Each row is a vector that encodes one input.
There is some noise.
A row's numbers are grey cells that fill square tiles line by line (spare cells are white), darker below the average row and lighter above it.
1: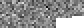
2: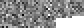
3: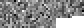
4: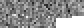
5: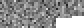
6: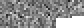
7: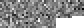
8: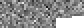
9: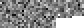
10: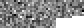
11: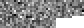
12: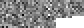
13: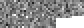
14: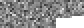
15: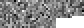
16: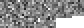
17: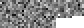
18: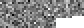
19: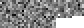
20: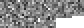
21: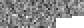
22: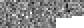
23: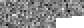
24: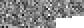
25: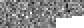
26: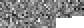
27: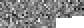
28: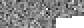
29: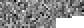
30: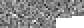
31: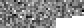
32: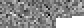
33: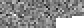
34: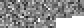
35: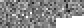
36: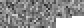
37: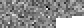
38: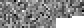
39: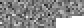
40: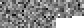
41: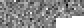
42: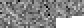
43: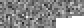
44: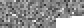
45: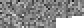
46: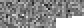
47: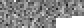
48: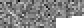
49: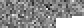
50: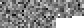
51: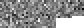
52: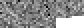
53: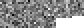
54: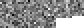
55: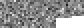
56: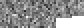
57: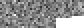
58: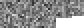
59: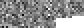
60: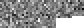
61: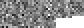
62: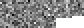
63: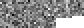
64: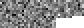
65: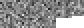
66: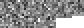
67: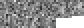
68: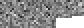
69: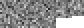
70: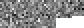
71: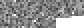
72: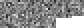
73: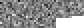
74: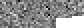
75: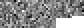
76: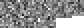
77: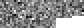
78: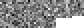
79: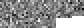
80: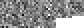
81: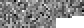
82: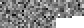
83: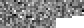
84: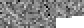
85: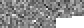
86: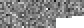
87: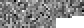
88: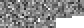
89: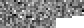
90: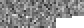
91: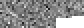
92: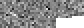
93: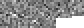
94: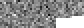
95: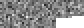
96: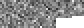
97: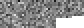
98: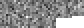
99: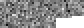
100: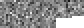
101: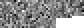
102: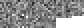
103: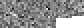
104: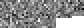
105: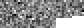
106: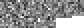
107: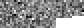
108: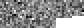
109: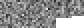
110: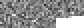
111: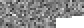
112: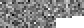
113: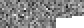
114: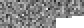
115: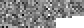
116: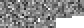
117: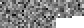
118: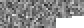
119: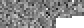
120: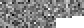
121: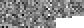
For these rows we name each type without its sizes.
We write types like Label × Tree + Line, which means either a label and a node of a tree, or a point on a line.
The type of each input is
Line + Tree × Tree.
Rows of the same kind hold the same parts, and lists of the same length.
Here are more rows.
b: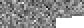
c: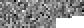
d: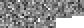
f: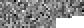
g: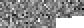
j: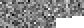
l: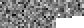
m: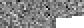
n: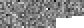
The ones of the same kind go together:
b, m, n
c, d, f, g, j, l

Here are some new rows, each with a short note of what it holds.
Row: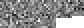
a point on a line
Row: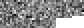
a point on a line
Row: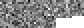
a point on a line
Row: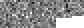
a node of each of two trees
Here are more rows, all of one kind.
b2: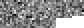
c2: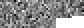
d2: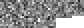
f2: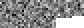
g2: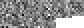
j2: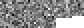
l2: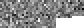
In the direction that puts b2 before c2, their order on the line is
b2, c2, l2, d2, g2, j2, f2.
